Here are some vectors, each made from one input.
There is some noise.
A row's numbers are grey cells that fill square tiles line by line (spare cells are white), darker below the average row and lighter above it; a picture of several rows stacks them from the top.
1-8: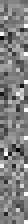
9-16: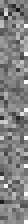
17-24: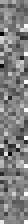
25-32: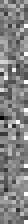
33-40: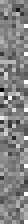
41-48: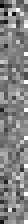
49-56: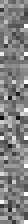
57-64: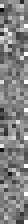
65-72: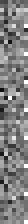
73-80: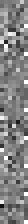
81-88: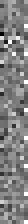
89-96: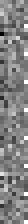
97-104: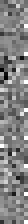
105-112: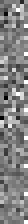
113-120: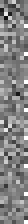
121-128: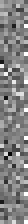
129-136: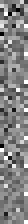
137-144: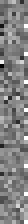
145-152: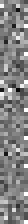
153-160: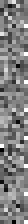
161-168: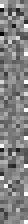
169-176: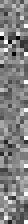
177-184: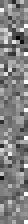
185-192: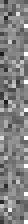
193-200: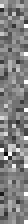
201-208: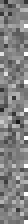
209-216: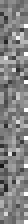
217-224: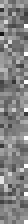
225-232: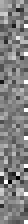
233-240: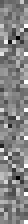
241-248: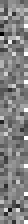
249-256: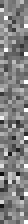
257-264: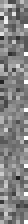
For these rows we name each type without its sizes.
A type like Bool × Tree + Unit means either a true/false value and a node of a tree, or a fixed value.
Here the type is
Bool × Bool × Bool × Bool + Line.
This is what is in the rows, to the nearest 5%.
About 35% of them hold a point on a line. The rest hold four true/false values.
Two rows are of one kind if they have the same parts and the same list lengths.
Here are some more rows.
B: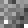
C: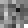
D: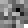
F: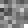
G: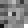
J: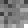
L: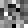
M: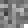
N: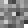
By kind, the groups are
B, F, M, N
C, D, G, J, L

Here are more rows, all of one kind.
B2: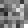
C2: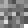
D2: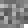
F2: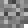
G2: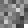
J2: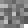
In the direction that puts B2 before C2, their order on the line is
G2, B2, F2, C2, J2, D2.
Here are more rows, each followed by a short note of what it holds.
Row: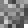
a point on a line
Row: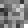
a point on a line
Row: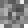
four true/false values
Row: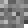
a point on a line
